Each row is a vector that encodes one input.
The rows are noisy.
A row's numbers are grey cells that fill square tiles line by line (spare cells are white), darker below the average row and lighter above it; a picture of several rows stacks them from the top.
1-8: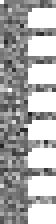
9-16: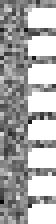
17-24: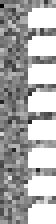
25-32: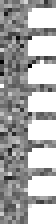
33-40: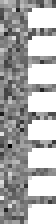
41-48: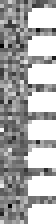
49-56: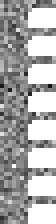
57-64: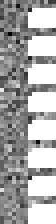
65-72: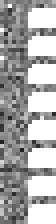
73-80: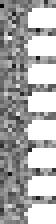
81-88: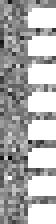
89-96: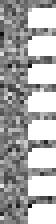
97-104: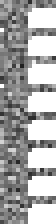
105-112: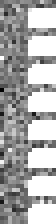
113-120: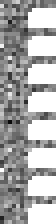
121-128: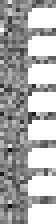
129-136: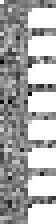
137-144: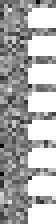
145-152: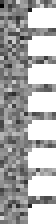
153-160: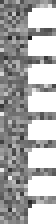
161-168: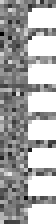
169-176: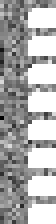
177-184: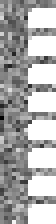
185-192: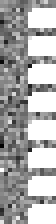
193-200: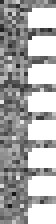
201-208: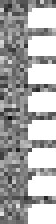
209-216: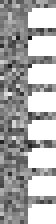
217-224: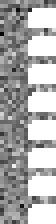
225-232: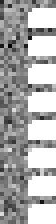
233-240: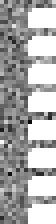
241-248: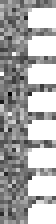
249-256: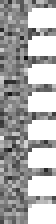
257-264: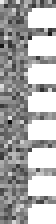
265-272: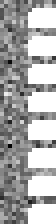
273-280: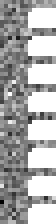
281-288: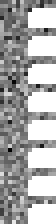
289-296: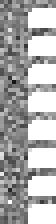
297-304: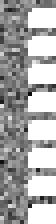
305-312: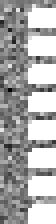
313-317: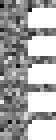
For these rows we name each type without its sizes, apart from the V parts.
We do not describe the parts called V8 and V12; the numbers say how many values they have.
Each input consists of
a label and a value of V12, together with either a node of a tree, or a true/false value and a value of V8.
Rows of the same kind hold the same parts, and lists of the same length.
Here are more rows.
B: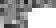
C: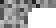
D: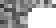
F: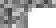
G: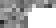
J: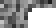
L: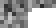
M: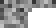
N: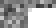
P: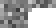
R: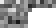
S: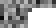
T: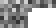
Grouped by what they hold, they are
B, C, J, M, R, S, T
D, F, G, L, N, P

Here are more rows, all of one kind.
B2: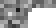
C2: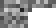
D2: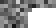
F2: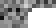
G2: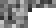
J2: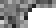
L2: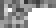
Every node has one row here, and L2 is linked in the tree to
B2.
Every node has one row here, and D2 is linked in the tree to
C2 and F2.
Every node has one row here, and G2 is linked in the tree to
J2.
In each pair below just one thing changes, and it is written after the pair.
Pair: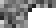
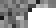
the value of V12
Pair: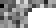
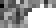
the label
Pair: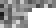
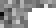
the label
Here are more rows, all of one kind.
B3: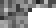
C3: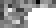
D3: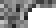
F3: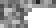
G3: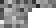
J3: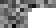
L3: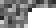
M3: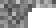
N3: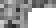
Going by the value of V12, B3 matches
C3 and F3.
